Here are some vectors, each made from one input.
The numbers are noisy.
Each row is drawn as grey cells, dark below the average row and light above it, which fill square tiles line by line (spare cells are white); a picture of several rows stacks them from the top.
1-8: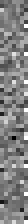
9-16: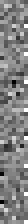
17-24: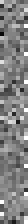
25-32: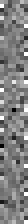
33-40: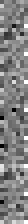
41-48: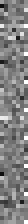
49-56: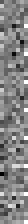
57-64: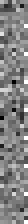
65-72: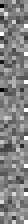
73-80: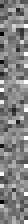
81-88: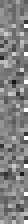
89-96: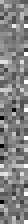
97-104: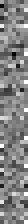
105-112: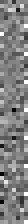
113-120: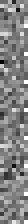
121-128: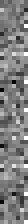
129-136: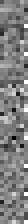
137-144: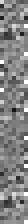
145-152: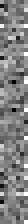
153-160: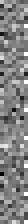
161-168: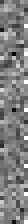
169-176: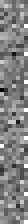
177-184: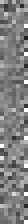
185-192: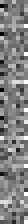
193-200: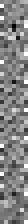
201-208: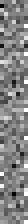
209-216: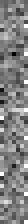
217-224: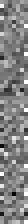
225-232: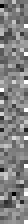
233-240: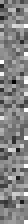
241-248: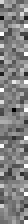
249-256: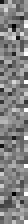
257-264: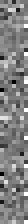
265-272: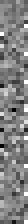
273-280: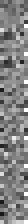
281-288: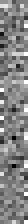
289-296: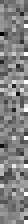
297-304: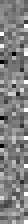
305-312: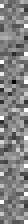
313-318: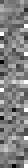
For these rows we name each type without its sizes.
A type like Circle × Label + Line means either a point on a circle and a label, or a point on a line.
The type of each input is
Line × Tree.
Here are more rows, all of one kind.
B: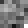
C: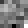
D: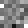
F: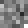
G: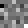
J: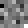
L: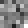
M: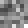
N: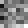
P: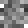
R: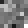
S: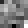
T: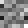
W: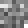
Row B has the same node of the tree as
C, J and S.
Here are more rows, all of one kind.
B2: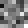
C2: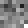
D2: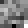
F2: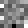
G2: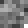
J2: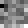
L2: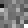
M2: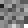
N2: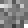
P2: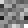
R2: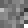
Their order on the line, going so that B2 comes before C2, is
B2, J2, P2, M2, C2, L2, R2, G2, N2, F2, D2.
